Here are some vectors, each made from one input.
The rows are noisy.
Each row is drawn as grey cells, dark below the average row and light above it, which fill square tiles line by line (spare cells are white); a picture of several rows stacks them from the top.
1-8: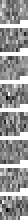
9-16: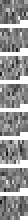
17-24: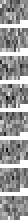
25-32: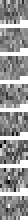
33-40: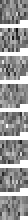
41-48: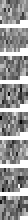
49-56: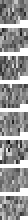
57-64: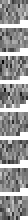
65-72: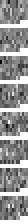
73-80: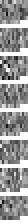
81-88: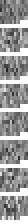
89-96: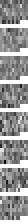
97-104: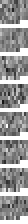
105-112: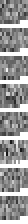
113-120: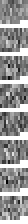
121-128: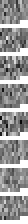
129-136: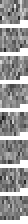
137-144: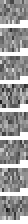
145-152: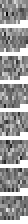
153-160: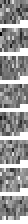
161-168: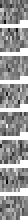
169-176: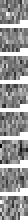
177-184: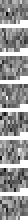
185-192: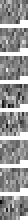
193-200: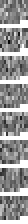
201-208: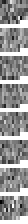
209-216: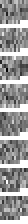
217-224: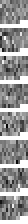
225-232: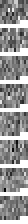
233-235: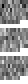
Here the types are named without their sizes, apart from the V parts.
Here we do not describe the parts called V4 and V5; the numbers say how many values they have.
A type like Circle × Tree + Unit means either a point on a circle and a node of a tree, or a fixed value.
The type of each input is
(Bool × Bool × Bool + List(V5)) × (Circle × V4 + Line).
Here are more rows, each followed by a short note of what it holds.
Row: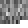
a point on a line, together with a list of two items
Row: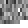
a point on a line, together with a list of one item
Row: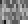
a point on a line, together with the empty list
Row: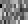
a point on a line and three true/false values
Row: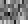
a point on a circle, three true/false values and a value of V4
